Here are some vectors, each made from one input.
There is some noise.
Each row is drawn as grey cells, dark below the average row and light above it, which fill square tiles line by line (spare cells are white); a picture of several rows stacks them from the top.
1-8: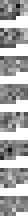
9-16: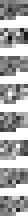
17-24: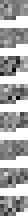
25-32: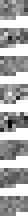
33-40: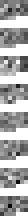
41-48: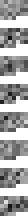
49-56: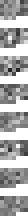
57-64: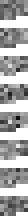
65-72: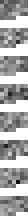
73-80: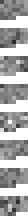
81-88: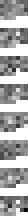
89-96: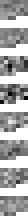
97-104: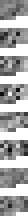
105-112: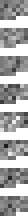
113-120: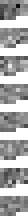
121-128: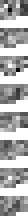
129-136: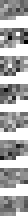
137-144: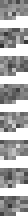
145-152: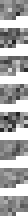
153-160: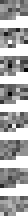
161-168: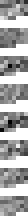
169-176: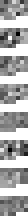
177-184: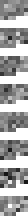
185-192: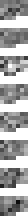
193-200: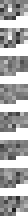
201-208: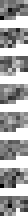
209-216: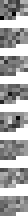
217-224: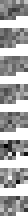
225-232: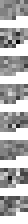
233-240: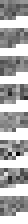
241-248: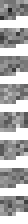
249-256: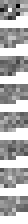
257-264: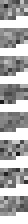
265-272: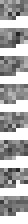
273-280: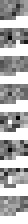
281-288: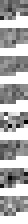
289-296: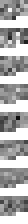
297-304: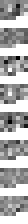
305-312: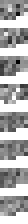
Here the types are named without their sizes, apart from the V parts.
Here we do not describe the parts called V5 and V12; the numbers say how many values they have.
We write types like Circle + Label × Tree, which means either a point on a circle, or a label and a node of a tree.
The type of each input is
Bool × V12 + Line × (Line + V5).
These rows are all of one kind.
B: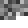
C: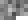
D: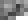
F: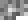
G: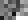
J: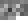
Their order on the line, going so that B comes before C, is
G, D, J, B, F, C.
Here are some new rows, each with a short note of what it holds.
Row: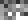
a point on each of two lines
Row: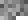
a true/false value and a value of V12
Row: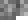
a point on a line and a value of V5
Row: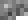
a point on a line and a value of V5
